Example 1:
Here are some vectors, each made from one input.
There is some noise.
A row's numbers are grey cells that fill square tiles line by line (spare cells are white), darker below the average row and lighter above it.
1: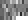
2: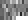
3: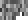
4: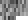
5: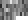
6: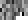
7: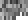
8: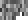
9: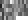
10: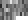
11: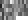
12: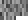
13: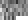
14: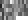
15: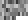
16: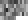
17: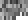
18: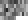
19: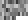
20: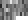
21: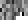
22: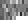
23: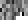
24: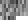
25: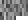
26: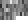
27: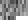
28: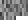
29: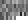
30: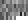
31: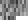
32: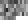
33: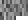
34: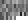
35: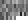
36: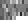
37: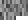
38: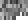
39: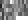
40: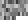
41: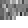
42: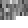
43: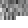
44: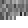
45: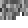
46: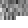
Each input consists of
either a point on a 5-point line, or a point on a 7-point line.
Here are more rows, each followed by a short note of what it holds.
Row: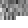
a point on a 7-point line
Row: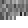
a point on a 5-point line
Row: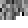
a point on a 7-point line
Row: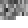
a point on a 7-point line
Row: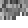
a point on a 7-point line
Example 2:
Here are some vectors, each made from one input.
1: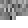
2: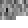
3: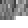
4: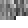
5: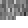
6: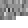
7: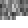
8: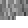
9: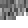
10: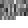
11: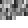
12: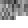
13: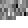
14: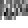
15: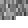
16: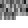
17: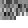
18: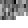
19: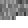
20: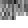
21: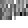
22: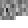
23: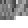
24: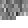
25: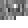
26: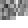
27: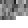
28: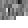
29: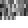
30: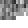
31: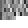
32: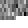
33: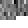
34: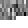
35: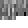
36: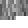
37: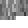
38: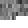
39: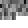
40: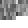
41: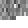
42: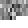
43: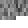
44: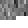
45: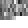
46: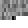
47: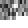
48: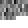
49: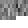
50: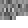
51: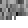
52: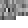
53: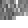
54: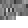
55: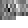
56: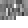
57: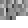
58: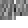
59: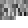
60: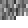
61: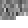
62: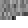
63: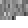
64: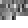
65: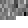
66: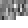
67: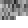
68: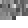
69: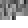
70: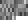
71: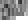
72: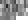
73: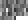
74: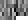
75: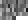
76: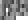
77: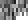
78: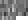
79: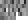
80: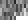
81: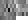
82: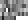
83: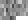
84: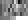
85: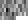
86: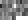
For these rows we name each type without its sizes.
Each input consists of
a point on a circle and a node of a tree.
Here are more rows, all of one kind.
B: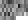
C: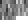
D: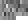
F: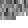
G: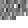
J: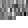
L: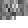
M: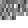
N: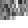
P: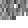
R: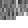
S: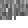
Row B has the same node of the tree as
D, J and S.
